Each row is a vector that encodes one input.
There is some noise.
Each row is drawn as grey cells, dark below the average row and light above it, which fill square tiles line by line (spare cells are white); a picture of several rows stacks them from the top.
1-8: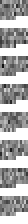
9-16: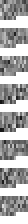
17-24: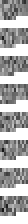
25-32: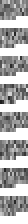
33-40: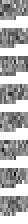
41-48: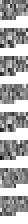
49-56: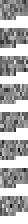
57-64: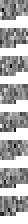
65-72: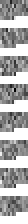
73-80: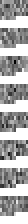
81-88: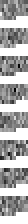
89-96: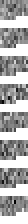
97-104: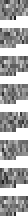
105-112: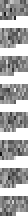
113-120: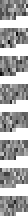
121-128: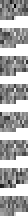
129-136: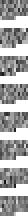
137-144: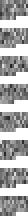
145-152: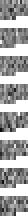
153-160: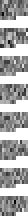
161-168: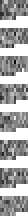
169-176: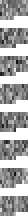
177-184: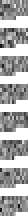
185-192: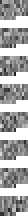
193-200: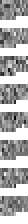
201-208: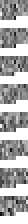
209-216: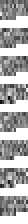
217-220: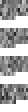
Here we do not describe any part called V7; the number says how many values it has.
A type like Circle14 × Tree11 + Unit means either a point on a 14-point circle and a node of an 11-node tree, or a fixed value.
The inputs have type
Label8 × (Line5 + V7) + Line4 + Line8.
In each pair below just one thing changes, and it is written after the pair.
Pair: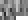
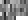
the place on the 5-point line
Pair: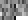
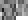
the place on the 5-point line
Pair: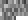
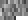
the place on the 5-point line
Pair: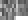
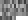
the place on the 5-point line
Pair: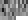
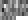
the label
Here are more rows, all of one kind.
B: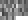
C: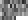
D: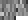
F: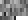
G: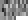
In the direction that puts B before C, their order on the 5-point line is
B, G, D, F, C.
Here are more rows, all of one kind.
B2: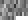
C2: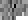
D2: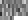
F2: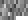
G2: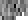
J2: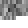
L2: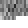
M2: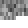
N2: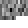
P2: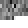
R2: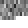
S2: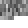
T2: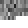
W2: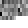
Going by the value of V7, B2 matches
F2, G2, N2 and R2.
